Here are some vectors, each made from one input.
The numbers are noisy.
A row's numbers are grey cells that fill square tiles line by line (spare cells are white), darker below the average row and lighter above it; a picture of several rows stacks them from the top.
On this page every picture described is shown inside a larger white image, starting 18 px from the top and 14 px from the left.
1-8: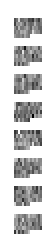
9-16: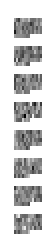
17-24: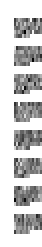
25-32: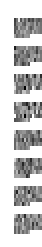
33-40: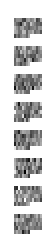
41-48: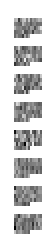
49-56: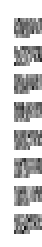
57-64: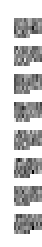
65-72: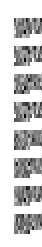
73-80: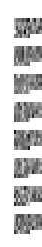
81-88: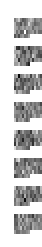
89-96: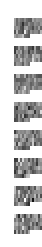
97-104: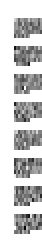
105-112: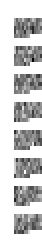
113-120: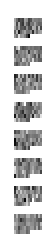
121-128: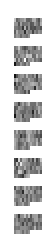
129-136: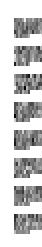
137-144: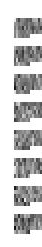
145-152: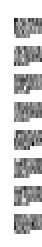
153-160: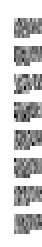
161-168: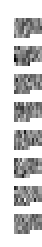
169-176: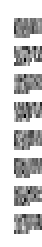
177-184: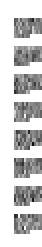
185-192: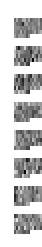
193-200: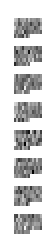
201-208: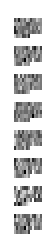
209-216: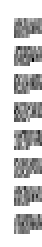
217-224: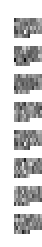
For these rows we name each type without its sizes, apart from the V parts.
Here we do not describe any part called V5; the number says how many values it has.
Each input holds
a node of a tree, together with a list of items, each either a point on a line, or a value of V5.
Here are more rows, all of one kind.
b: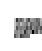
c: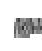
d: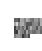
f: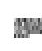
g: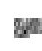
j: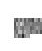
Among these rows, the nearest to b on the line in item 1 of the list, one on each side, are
d and g.
